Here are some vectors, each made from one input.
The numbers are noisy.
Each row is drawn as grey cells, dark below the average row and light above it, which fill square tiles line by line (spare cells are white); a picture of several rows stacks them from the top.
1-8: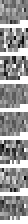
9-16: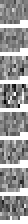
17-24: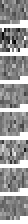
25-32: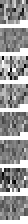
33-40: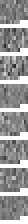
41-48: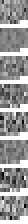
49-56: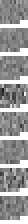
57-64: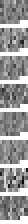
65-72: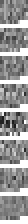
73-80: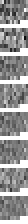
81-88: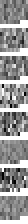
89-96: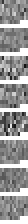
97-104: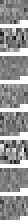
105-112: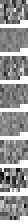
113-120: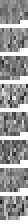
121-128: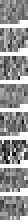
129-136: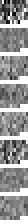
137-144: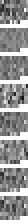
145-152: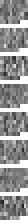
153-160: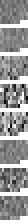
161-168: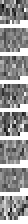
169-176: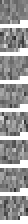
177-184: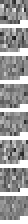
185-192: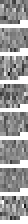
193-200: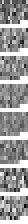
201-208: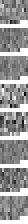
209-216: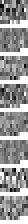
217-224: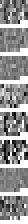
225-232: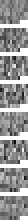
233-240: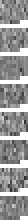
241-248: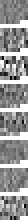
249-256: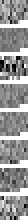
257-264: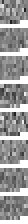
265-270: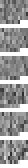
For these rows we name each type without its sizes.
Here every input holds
a point on a line, together with either a point on a line, or three true/false values.
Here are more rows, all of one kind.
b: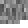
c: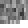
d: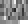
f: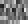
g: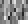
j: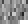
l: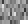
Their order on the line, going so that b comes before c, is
d, f, b, g, c, l, j.
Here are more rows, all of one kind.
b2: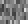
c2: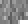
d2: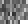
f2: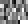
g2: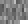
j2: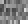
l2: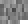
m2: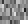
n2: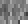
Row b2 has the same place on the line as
c2 and d2.
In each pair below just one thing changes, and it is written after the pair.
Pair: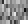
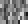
one of the three true/false values
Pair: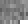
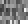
one of the three true/false values
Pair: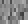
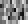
one of the three true/false values
